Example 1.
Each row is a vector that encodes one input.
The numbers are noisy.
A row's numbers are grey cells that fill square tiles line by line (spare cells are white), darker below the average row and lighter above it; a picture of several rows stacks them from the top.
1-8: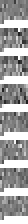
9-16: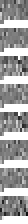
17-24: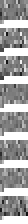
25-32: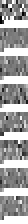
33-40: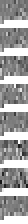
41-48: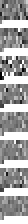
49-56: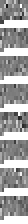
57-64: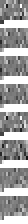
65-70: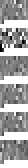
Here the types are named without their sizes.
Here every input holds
either a fixed value, or a node of a tree.
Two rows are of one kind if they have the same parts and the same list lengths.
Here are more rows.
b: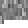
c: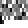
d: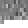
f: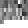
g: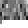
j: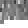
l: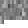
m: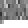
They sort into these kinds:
b, d, f, g, j, l, m
c

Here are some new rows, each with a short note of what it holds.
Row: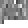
a node of a tree
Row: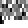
a fixed value
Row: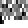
a fixed value
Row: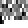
a fixed value
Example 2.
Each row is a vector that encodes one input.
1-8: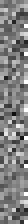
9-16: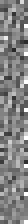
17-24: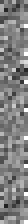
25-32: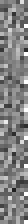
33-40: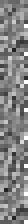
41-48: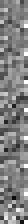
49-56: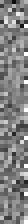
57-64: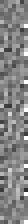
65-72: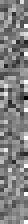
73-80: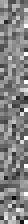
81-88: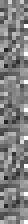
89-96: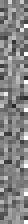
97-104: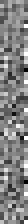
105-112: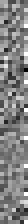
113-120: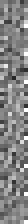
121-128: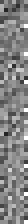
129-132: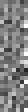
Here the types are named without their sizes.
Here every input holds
a node of a tree.
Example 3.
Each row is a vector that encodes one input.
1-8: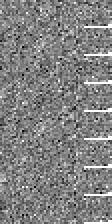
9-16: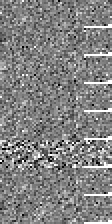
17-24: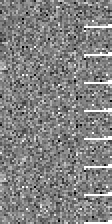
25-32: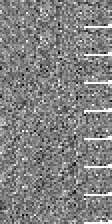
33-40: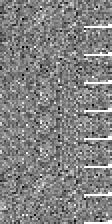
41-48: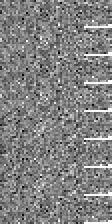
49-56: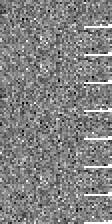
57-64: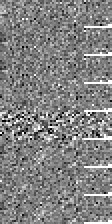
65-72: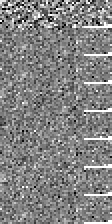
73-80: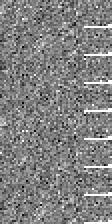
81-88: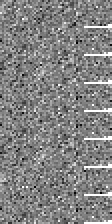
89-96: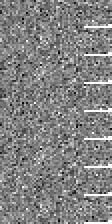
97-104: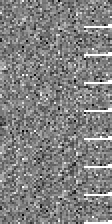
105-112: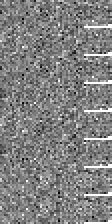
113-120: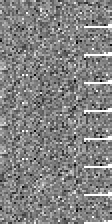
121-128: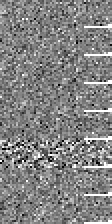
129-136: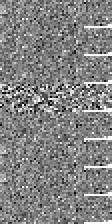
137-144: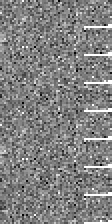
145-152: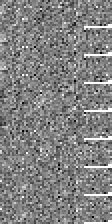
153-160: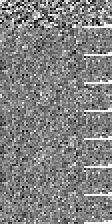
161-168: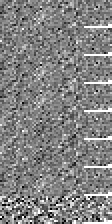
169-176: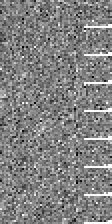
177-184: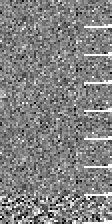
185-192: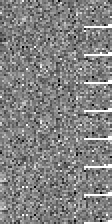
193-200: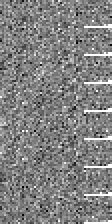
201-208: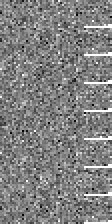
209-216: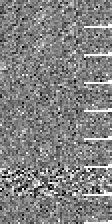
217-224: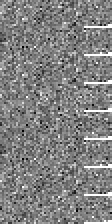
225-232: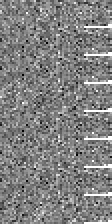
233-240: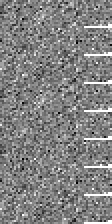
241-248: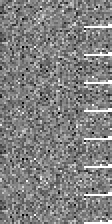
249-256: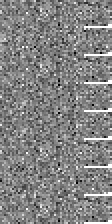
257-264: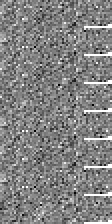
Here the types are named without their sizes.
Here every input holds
either a fixed value, or three true/false values.
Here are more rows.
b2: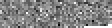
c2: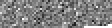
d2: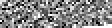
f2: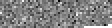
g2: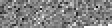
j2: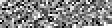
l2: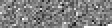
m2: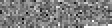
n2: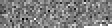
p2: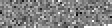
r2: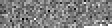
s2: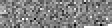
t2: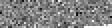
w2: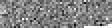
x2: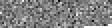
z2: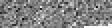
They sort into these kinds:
b2, c2, f2, g2, l2, m2, n2, p2, r2, s2, t2, w2, x2, z2
d2, j2

